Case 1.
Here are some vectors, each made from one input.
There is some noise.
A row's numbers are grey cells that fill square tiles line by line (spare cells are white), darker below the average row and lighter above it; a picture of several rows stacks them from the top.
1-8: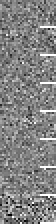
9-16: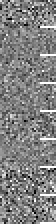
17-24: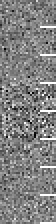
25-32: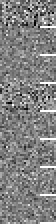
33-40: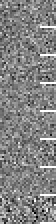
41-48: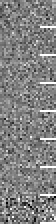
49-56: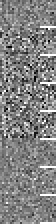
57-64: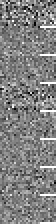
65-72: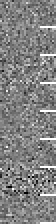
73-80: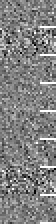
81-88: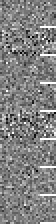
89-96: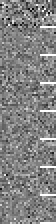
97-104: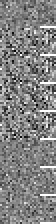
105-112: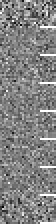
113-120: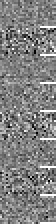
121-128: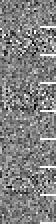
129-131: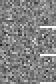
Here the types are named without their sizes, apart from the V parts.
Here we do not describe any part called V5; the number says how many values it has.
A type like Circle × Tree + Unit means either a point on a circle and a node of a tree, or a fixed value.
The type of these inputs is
Circle + Tree × V5.
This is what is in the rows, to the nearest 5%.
About 25% of them hold a point on a circle. The rest hold a node of a tree and a value of V5.
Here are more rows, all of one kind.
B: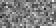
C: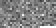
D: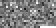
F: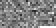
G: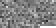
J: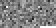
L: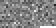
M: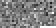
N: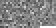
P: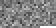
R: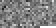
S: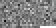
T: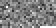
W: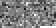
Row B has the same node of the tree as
F, N, R and S.
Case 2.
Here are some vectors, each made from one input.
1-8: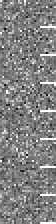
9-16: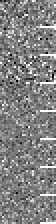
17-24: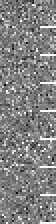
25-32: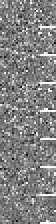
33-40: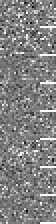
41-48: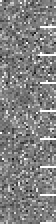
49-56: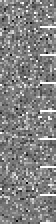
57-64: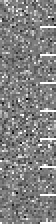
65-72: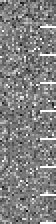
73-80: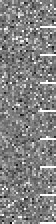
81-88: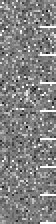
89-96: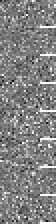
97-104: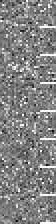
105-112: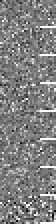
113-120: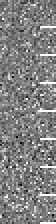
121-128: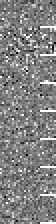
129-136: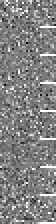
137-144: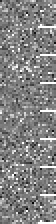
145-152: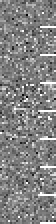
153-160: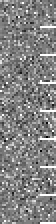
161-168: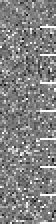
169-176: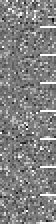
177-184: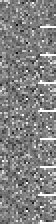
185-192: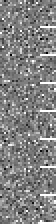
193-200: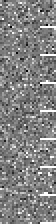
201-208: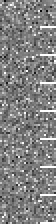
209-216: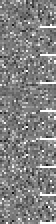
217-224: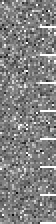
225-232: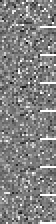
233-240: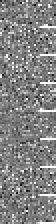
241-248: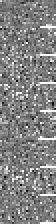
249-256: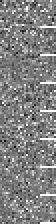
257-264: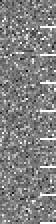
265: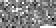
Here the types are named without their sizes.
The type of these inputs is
List(Circle).
